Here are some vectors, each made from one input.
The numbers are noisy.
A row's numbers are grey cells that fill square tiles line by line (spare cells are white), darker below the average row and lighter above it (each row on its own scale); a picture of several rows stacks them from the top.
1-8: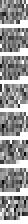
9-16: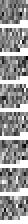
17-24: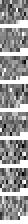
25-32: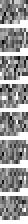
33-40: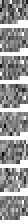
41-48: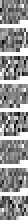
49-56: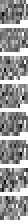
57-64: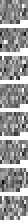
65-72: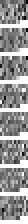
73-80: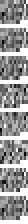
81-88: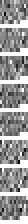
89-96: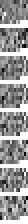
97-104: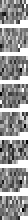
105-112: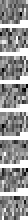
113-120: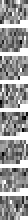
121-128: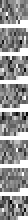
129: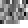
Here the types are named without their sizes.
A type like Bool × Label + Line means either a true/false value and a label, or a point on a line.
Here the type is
List(Line).
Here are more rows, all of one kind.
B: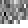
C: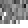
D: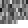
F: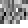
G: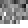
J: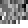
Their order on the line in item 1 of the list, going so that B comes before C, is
B, F, D, C, G, J.
